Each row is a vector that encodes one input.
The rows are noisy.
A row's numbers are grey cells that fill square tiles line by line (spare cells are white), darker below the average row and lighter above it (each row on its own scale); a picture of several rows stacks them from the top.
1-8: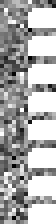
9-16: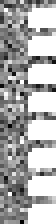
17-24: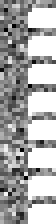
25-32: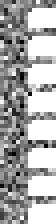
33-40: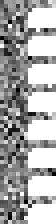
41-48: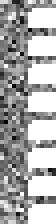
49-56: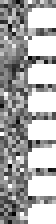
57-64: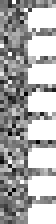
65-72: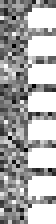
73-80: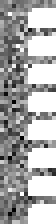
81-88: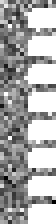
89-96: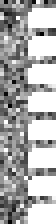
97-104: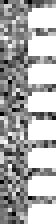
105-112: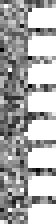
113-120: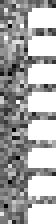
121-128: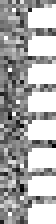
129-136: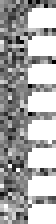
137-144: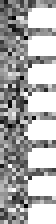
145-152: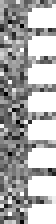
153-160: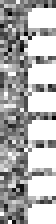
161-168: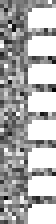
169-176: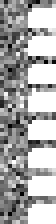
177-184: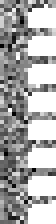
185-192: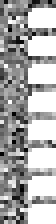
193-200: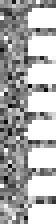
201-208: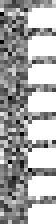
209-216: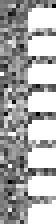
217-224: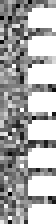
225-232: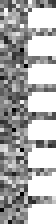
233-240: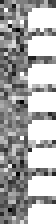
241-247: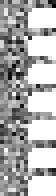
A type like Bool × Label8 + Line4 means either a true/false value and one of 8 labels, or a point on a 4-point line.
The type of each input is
(Bool × Bool × Bool + Line16) × Line11.
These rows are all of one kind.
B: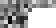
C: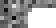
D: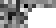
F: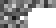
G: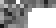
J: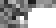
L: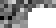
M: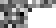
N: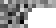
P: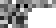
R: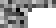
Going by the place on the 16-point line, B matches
D, L and P.
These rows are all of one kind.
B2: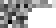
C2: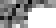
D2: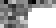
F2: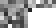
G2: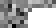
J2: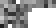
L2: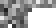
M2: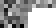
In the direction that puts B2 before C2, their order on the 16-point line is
B2, C2, J2, F2, L2, M2, G2, D2.
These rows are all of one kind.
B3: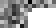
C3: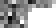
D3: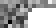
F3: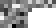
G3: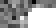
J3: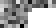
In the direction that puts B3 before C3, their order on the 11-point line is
B3, C3, G3, J3, D3, F3.
